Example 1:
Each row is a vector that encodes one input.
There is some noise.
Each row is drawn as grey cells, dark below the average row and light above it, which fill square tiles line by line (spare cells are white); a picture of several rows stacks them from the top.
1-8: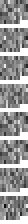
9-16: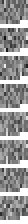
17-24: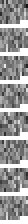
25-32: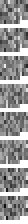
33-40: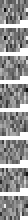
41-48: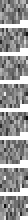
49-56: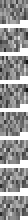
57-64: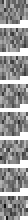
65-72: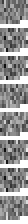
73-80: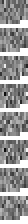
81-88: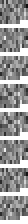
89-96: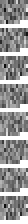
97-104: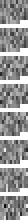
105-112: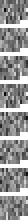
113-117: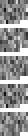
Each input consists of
a point on a 10-point circle.
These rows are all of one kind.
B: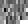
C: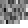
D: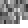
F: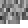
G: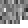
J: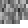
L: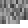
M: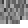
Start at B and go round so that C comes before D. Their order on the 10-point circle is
B, C, J, L, F, G, D, M.
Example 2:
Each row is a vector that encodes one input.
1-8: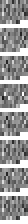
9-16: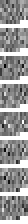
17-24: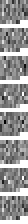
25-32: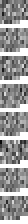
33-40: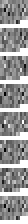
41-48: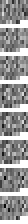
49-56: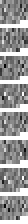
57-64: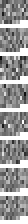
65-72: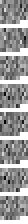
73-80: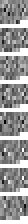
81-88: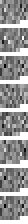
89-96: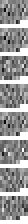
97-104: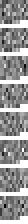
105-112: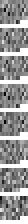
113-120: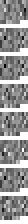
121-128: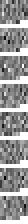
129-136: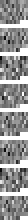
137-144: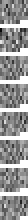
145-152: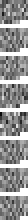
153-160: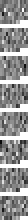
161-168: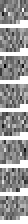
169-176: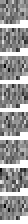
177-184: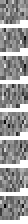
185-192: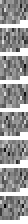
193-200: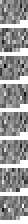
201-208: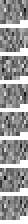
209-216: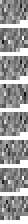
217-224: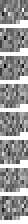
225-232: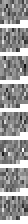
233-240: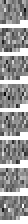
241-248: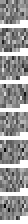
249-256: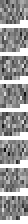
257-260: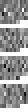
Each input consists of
either a point on a 10-point circle, or a fixed value.
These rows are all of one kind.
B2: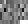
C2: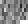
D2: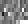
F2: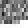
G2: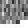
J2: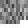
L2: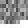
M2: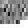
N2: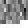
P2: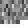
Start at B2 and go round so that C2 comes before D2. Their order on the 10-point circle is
B2, M2, P2, G2, N2, C2, D2, F2, L2, J2.
